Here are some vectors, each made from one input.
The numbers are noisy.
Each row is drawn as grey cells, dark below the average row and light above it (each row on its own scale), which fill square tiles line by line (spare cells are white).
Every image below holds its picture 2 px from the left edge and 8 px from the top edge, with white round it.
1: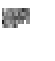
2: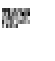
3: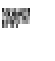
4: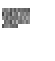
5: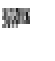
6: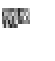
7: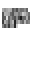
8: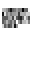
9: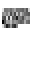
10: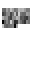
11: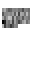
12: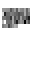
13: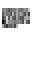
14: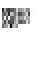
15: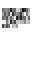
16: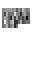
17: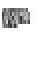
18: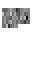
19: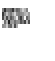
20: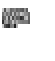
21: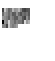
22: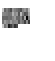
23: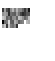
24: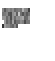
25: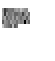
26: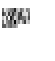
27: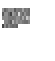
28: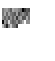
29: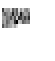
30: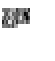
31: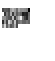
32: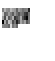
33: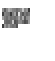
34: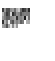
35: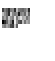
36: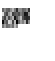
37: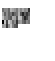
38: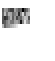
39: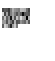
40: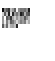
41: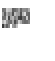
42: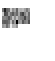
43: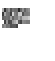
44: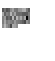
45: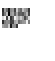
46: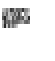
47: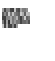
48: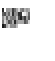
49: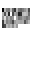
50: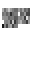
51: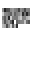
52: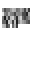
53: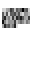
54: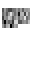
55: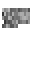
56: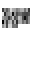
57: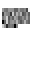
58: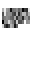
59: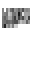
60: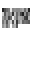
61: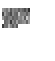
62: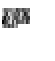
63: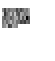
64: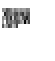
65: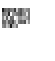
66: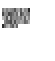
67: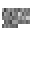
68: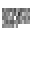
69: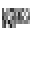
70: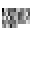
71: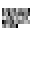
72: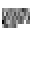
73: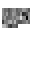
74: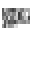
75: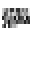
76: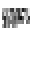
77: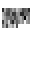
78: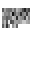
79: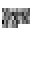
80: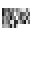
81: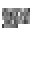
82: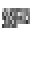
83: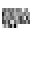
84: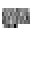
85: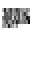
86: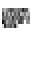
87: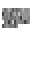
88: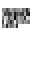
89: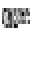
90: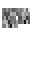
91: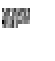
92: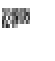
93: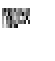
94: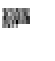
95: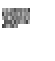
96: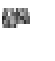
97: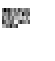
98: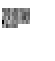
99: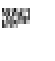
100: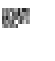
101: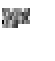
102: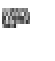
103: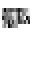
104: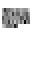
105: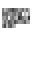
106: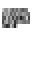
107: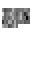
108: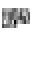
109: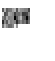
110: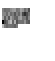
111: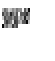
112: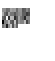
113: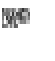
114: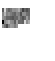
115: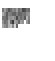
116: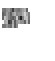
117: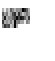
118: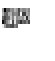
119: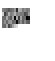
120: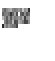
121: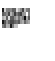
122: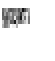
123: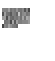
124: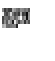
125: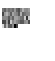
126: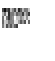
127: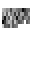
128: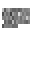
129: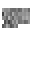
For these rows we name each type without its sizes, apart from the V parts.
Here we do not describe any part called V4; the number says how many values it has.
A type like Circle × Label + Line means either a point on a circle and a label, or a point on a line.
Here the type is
((Circle + Unit) × V4 + Unit) × Line.
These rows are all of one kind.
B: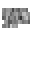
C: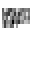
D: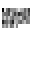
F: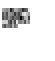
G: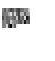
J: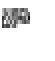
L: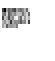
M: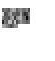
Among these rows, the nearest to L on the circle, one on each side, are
B and J.
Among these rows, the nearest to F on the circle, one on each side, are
C and D.
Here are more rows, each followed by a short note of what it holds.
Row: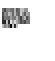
a point on a circle, a point on a line and a value of V4
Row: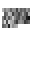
a point on a circle, a point on a line and a value of V4
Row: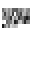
a point on a circle, a point on a line and a value of V4
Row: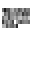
a point on a circle, a point on a line and a value of V4
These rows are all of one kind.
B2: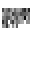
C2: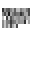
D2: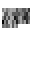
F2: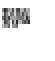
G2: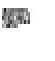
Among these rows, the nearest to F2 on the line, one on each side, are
D2 and G2.
